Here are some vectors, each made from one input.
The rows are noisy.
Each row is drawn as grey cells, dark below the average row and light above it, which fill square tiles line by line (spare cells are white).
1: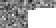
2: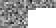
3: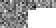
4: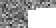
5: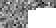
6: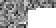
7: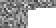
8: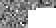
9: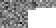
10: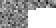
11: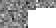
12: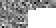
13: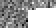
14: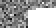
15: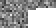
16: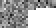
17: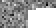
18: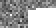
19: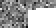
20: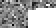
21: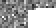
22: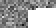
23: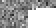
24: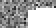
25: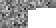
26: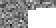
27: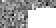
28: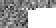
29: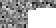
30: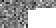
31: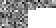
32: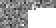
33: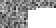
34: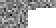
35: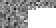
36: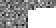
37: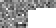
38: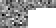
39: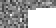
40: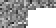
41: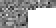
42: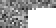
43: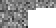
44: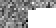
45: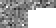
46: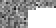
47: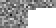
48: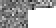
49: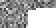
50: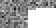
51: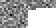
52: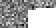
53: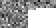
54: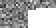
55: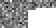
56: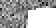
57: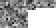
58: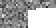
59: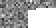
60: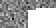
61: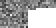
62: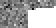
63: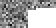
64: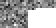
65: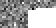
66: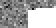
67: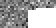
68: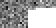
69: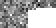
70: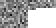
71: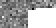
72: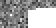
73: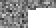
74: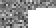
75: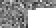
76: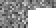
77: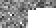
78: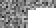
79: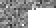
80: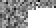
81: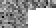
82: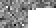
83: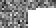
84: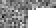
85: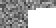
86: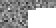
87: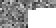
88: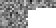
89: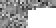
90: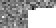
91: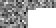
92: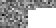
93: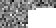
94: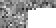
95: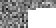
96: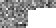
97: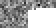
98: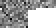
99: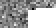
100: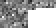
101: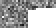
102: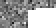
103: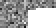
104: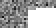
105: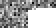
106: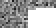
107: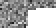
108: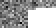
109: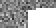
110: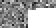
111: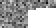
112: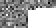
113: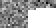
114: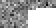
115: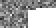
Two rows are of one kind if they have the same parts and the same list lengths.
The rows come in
2 kinds.
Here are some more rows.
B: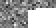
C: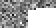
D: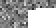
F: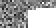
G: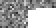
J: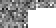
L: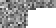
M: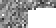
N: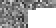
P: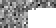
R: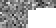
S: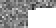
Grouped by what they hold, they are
B, D, F, J, N, S
C, G, L, M, P, R

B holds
a node of each of two 8-node trees.
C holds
a point on a 6-point line and a node of an 8-node tree.
